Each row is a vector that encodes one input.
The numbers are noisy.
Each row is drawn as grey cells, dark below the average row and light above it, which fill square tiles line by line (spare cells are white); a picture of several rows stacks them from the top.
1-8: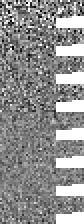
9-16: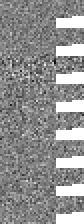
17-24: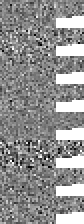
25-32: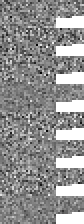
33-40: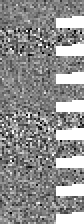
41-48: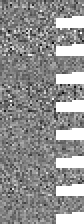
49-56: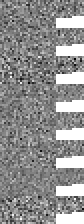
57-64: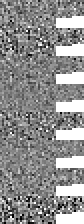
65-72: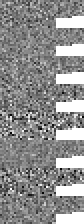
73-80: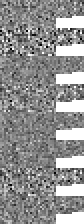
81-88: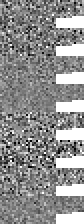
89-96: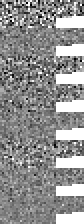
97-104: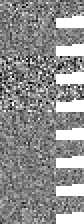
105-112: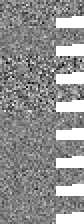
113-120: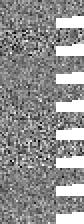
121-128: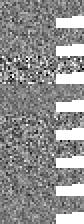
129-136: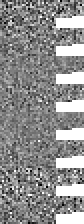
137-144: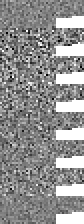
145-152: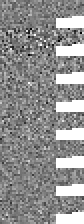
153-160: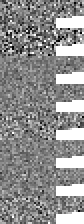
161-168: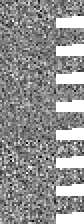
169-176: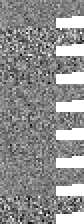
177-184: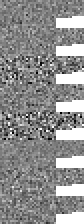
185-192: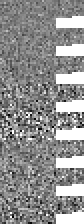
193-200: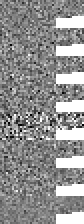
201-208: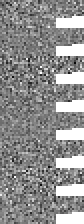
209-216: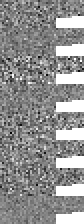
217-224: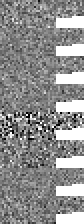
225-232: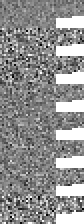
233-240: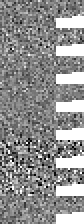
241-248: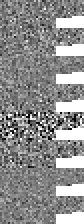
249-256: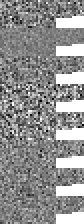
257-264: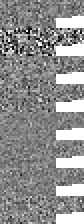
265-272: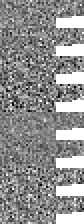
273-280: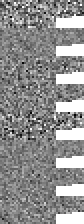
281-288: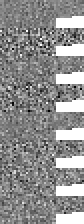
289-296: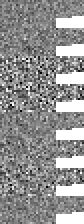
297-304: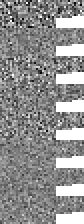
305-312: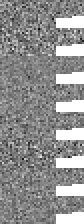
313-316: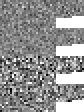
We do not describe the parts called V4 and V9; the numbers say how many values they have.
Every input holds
two labels (each one of 10) and a value of V9, together with either four true/false values, or a value of V4.
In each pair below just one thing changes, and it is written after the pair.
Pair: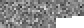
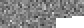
the value of V9
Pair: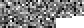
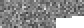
one of the two labels
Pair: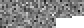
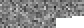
the value of V9
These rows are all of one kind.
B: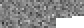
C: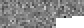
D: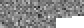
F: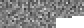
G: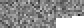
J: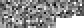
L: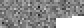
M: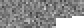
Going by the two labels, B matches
C and J.
